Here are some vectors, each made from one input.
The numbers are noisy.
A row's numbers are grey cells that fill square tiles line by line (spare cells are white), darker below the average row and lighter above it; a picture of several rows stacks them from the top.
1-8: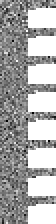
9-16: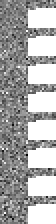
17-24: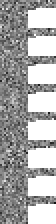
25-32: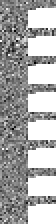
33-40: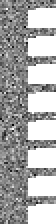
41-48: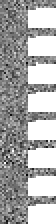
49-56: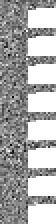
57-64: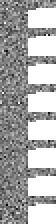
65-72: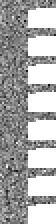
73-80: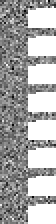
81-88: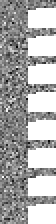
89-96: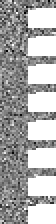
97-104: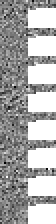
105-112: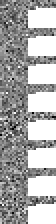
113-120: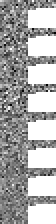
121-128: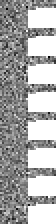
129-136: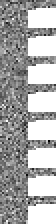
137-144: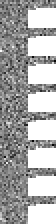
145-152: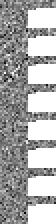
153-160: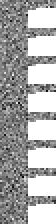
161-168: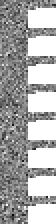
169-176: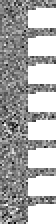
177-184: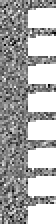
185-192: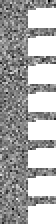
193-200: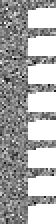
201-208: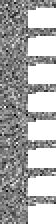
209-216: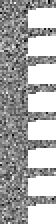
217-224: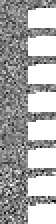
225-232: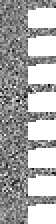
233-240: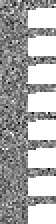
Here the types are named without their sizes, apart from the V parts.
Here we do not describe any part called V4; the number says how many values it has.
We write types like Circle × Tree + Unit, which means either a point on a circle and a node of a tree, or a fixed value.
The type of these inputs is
(Bool × Circle + Unit) × Line × (Tree + V4).
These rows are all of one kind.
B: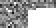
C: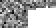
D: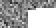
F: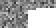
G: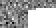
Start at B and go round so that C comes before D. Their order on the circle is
B, C, F, D, G.
